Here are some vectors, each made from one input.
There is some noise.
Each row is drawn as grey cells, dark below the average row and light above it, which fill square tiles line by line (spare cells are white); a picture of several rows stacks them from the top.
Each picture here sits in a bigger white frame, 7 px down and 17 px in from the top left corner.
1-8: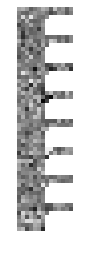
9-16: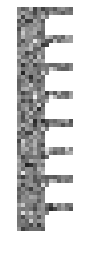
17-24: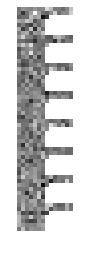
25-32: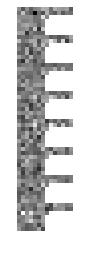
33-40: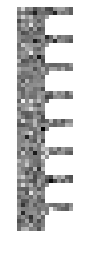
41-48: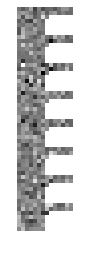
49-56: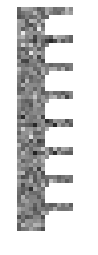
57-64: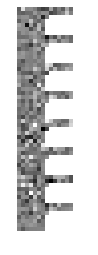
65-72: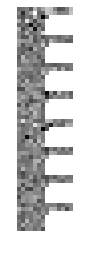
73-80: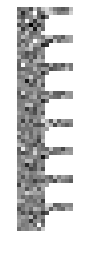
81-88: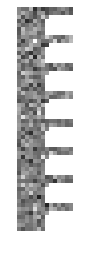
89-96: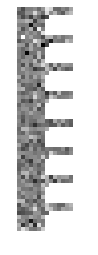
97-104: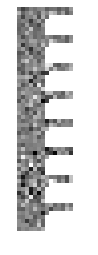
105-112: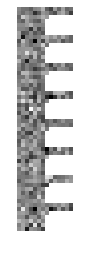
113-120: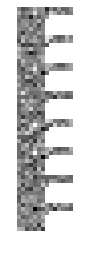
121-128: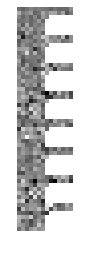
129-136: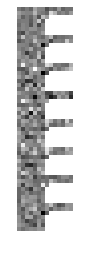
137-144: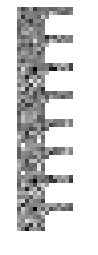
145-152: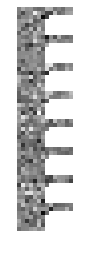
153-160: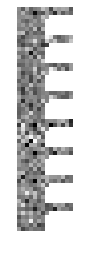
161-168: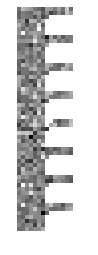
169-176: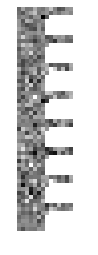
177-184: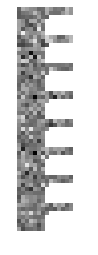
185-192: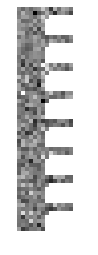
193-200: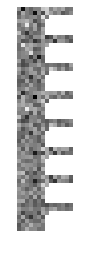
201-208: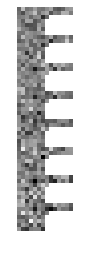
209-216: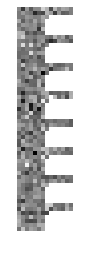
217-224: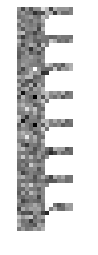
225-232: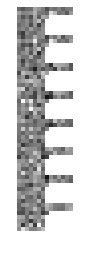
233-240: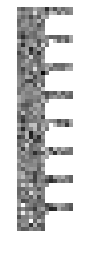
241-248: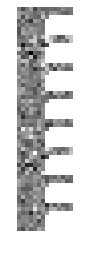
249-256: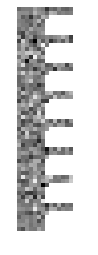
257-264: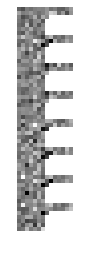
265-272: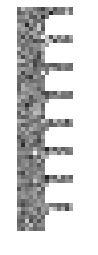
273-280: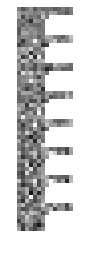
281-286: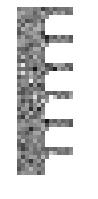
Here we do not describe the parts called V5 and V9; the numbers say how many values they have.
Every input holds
a value of V5 and a value of V9, together with either a point on an 11-point circle and a true/false value, or a point on a 7-point line.
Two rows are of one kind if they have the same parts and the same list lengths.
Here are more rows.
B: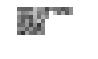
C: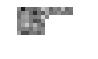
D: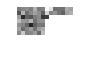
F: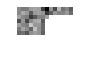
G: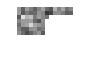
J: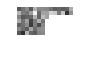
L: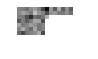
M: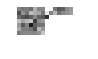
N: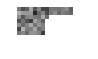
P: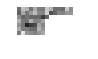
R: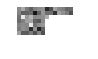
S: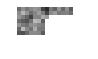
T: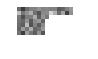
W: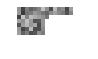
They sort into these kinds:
B, F, J, L, N, S, T
C, D, G, M, P, R, W

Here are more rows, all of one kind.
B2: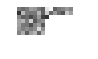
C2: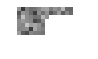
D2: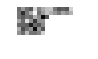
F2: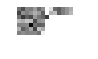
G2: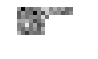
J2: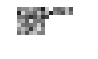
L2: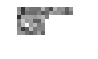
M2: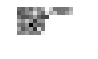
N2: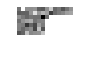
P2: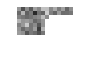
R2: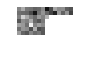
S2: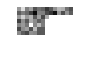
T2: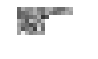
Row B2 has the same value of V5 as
D2, P2, S2 and T2.
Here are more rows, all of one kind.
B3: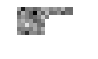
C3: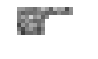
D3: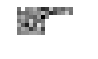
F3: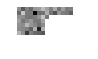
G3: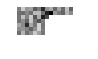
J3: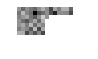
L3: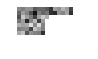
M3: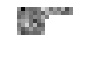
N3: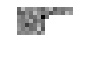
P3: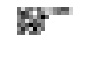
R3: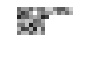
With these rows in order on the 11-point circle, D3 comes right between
N3 and P3.
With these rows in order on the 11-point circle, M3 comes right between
B3 and N3.
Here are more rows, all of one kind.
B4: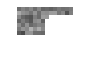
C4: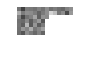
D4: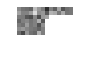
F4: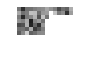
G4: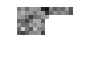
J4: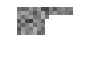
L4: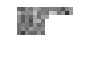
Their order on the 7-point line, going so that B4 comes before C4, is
D4, G4, L4, B4, C4, J4, F4.
